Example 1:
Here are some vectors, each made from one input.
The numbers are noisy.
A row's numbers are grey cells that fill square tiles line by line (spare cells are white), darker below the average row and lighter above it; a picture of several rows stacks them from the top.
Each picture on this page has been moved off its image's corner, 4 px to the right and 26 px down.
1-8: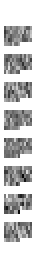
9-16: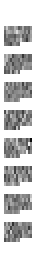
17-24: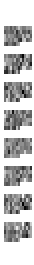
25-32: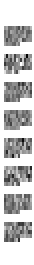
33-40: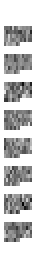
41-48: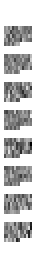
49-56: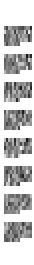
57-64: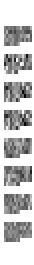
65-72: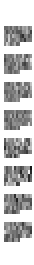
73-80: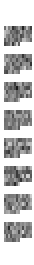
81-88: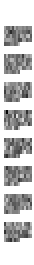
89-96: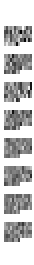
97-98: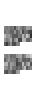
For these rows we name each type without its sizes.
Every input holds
a node of a tree, together with either a fixed value, or four true/false values.
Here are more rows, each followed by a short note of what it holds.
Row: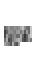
a node of a tree and four true/false values
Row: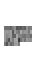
a node of a tree and four true/false values
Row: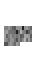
a node of a tree and four true/false values
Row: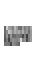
a node of a tree and four true/false values
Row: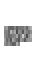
a node of a tree and four true/false values
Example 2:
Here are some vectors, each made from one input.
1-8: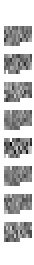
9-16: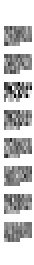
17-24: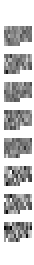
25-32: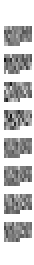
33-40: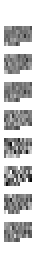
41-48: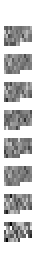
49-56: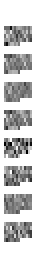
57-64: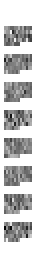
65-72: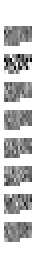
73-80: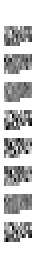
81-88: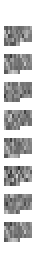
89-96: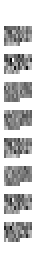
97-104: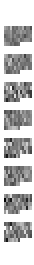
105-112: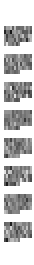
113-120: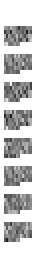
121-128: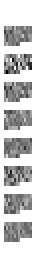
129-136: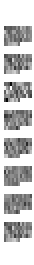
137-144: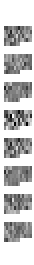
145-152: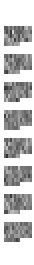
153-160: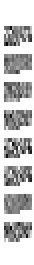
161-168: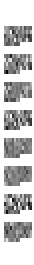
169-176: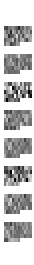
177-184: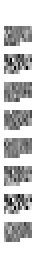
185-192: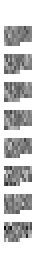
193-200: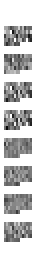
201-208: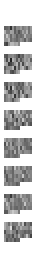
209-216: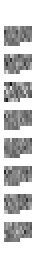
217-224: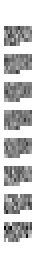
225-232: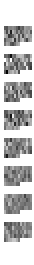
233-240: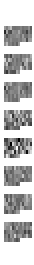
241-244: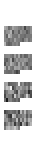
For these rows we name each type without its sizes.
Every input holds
either a label, or a point on a line.
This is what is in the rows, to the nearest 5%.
About 60% of them hold a label. The rest hold a point on a line.
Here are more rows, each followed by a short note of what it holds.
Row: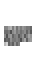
a label
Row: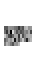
a point on a line
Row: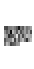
a point on a line
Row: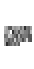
a label
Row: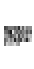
a point on a line
